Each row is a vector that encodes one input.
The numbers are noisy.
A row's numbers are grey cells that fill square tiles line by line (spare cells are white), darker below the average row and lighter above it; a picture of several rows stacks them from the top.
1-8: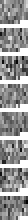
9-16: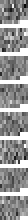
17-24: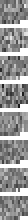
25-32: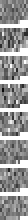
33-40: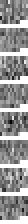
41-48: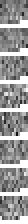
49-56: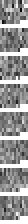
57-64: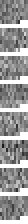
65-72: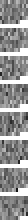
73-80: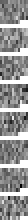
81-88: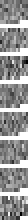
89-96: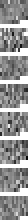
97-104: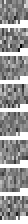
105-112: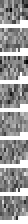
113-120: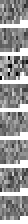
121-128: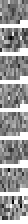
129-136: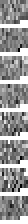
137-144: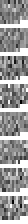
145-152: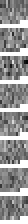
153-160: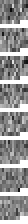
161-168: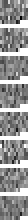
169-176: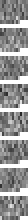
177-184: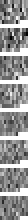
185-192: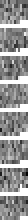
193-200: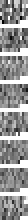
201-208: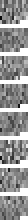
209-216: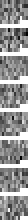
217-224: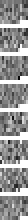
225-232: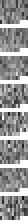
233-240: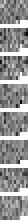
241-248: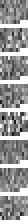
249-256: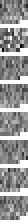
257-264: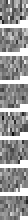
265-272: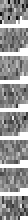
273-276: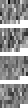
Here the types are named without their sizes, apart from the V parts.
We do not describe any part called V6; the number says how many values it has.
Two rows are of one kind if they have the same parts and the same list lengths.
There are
4 kinds of row.
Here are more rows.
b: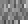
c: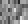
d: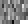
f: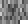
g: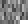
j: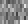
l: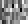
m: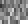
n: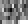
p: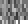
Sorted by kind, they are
b, c, j, l, p
d, m
f, n
g

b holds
two values of V6.
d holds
a node of a tree and a true/false value.
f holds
a point on a line.
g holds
a true/false value.
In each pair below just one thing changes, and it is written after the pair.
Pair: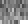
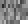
the true/false value
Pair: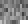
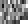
the node of the tree
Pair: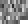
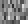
the true/false value
